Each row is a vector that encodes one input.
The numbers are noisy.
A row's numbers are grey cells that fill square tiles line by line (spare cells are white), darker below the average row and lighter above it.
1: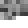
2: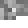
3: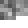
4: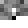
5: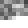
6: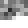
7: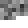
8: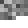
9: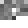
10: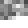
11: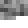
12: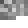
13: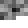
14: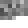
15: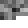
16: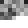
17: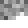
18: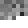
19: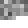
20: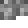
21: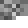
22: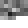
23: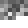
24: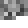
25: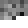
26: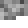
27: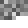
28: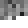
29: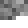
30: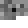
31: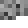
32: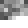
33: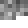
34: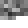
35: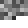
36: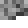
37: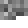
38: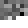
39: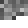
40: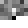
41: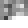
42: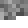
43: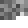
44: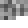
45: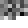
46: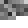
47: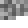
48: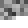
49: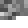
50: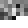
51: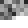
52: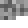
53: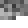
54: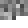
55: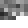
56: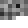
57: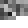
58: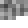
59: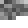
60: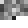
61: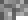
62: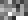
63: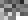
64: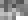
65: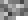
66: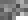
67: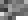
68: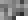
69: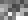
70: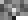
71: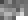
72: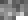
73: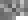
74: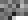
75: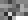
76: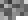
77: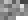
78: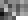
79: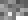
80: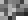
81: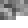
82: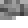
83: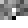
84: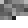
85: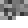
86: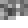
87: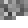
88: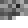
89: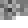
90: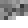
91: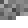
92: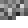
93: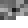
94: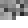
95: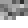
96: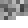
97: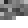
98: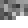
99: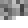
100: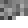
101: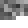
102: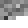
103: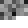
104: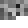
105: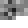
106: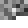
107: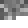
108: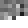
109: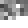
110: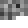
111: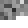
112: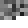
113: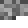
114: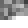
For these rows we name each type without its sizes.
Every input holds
a node of each of two trees and a true/false value.
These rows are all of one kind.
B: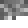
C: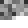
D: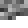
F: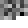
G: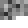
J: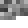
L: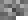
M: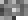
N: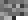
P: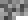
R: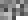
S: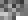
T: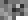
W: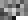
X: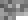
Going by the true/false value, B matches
C, G, L and W.
